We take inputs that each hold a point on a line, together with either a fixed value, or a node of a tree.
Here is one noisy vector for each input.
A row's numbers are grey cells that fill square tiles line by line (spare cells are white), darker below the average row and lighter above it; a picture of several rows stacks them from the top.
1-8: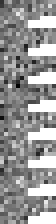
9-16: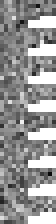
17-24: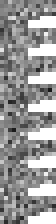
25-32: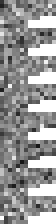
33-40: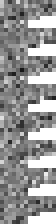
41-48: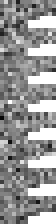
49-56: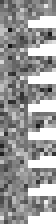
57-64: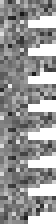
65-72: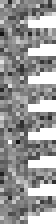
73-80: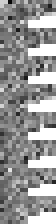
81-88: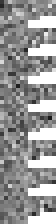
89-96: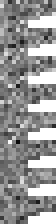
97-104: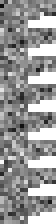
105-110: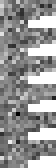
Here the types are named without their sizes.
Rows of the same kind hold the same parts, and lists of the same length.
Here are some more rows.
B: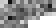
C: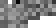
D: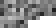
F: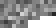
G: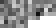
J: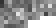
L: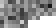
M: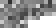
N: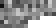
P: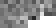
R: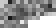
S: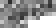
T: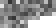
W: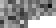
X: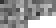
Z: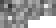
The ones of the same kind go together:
B, L, M, R, S, T, W
C, D, F, G, J, N, P, X, Z

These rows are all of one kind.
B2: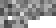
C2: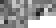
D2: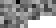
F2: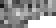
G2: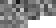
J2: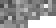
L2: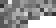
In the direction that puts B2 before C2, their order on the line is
L2, F2, J2, G2, B2, C2, D2.
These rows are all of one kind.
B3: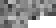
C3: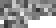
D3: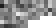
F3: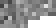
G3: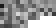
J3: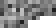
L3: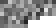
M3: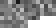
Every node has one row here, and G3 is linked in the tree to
B3 and D3.
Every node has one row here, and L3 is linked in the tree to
F3.
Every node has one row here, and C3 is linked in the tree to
B3 and F3.
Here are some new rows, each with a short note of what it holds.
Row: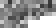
a point on a line
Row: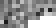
a point on a line and a node of a tree
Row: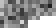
a point on a line
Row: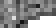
a point on a line and a node of a tree
